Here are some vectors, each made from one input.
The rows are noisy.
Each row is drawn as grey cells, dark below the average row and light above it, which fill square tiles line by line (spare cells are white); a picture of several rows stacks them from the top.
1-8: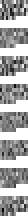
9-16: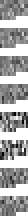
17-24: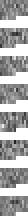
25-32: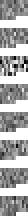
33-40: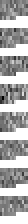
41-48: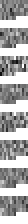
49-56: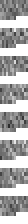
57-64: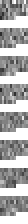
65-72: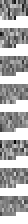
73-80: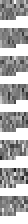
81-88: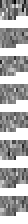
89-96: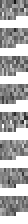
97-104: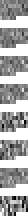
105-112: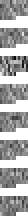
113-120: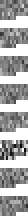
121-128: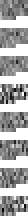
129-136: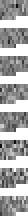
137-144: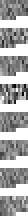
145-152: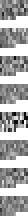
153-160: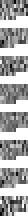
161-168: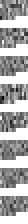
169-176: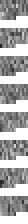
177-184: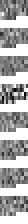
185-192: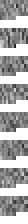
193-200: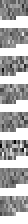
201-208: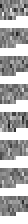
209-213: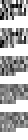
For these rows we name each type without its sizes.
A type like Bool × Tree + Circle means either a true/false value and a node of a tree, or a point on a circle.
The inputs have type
Bool × (Circle + Unit).
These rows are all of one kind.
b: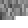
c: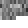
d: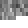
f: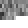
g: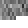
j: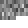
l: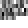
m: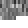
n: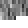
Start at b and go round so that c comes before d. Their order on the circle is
b, m, f, c, g, l, n, d, j.
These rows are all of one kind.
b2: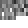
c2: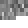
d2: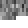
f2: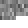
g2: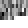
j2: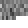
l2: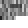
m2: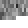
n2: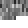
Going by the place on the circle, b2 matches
c2, f2 and l2.
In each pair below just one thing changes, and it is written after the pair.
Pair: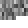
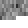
the true/false value
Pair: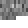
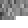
the true/false value
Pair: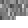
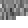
the true/false value
